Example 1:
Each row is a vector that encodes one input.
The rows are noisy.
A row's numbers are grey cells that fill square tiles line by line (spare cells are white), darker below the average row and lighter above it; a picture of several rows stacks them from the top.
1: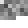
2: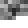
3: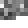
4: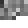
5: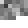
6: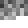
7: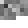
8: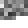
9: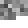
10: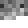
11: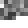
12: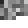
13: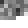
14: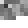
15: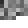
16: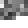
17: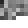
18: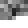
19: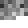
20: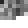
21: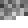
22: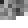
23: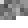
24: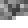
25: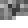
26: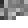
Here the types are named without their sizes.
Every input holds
a point on a circle.
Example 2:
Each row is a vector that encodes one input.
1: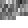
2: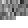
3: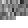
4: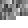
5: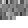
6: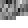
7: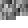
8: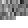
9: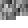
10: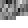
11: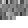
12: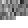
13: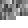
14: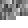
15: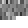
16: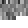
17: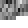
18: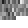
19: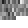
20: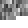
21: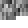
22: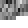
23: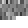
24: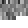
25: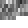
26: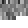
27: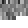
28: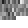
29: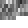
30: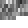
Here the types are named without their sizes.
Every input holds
three true/false values.
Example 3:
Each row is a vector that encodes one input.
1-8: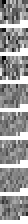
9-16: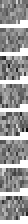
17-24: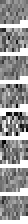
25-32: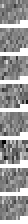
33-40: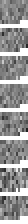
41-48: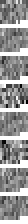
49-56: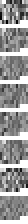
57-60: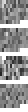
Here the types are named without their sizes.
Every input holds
a point on a line.
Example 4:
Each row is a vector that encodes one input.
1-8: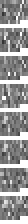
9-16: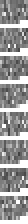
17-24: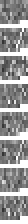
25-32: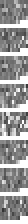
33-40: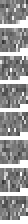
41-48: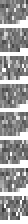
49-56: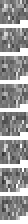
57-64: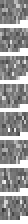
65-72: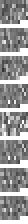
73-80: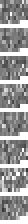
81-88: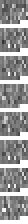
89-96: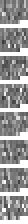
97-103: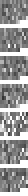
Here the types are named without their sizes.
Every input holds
a point on a line.
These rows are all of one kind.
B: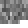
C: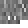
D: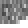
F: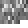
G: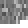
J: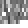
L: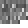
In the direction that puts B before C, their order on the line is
L, J, B, D, G, F, C.
